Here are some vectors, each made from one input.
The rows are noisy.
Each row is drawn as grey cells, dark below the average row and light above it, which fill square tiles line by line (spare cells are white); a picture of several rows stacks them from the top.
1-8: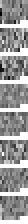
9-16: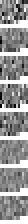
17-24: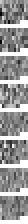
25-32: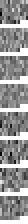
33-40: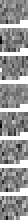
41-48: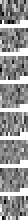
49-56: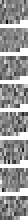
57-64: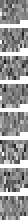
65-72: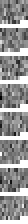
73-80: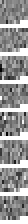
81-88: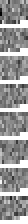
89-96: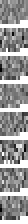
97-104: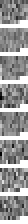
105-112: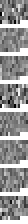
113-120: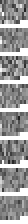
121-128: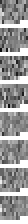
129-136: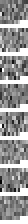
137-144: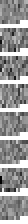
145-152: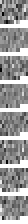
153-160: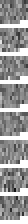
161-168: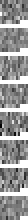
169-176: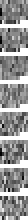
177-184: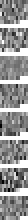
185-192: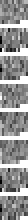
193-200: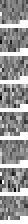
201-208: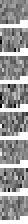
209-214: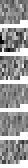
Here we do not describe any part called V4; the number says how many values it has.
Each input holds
a value of V4, together with either three true/false values, or a list of up to three points on a 6-point circle.
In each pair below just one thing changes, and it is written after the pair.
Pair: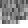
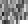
the value of V4
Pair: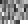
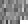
the place on the 6-point circle in item 1 of the list
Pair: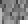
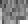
the place on the 6-point circle in item 1 of the list
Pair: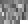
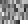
the value of V4
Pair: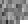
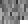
the value of V4
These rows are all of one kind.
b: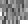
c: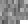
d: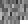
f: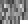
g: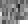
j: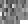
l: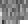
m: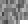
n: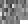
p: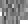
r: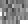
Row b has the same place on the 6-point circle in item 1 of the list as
d, f and l.
